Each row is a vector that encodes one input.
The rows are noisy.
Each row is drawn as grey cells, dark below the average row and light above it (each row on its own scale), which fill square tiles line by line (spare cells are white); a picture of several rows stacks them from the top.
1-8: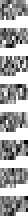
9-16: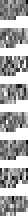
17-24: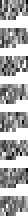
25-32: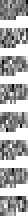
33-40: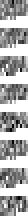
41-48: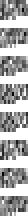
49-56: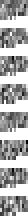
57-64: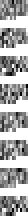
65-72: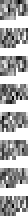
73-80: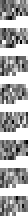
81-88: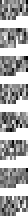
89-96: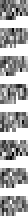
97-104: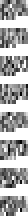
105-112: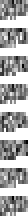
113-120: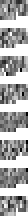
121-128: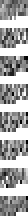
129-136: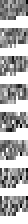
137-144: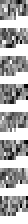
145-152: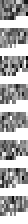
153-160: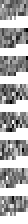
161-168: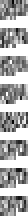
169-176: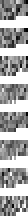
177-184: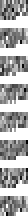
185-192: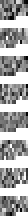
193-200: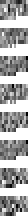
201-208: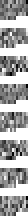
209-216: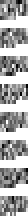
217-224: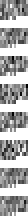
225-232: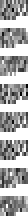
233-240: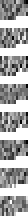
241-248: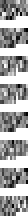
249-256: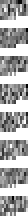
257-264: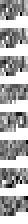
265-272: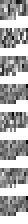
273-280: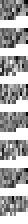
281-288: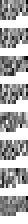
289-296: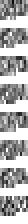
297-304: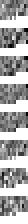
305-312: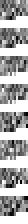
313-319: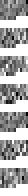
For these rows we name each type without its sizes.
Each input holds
a point on a line.
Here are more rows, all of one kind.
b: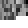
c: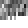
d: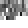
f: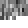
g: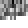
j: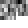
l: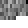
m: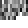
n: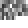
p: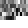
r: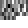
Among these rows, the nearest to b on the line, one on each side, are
l and p.
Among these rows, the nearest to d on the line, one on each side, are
n and p.
